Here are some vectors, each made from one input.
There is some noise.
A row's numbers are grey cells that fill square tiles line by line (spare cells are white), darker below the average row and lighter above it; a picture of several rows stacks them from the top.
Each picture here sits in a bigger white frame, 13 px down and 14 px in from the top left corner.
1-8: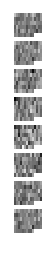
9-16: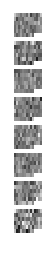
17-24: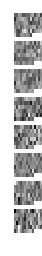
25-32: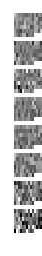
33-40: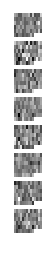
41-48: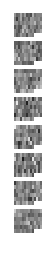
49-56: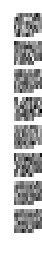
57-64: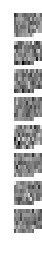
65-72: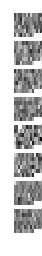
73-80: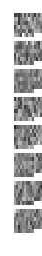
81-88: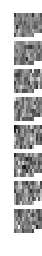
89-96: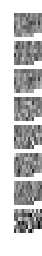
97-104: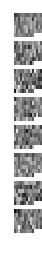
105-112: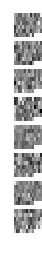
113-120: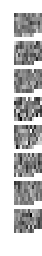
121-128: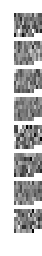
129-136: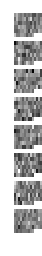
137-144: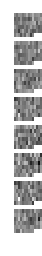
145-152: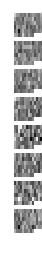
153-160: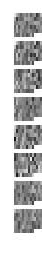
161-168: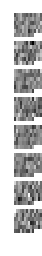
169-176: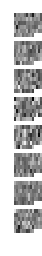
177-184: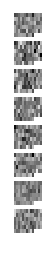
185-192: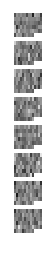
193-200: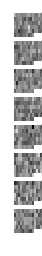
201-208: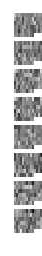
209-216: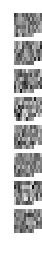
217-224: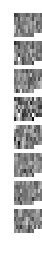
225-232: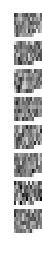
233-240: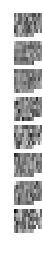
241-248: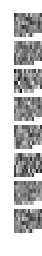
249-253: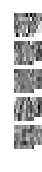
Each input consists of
either a point on a 13-point circle, or a fixed value.
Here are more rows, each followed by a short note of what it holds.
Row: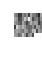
a point on a 13-point circle
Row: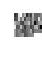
a fixed value
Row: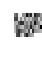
a fixed value
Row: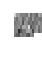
a point on a 13-point circle
